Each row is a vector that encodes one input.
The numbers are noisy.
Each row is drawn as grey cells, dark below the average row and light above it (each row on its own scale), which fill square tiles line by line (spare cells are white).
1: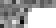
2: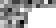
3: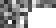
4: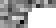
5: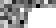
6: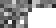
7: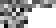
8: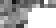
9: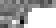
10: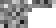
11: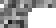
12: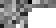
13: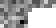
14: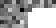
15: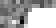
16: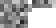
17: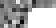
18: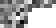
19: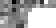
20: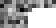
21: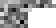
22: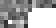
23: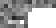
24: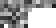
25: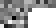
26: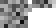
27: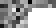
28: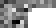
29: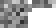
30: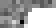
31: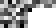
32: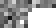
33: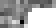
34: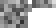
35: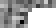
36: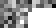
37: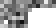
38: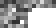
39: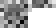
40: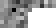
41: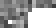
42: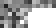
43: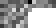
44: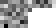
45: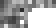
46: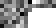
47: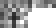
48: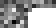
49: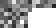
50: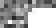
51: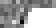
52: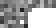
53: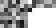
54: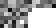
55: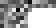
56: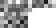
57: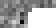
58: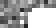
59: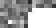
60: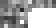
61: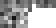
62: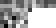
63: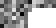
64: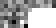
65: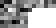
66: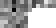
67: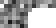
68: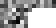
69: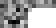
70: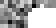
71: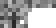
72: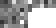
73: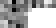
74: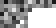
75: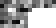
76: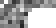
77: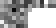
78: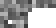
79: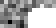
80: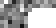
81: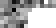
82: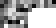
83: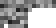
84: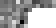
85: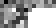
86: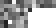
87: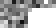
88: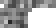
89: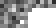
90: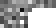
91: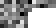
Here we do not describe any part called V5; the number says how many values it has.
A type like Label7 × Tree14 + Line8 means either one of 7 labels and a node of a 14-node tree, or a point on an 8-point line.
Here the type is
Line4 × (Line4 + V5).
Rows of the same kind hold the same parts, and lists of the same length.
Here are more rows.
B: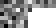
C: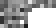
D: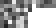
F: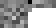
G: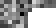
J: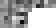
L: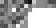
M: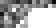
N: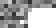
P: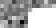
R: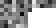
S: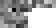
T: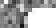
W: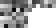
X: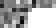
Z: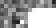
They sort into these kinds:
B, C, D, F, G, L, M, N, R, Z
J, P, S, T, W, X

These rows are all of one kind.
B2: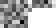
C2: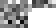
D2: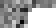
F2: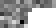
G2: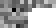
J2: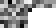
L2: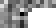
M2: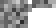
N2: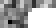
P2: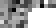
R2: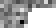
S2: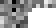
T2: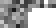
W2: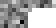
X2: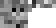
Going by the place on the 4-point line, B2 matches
C2, F2, N2 and S2.
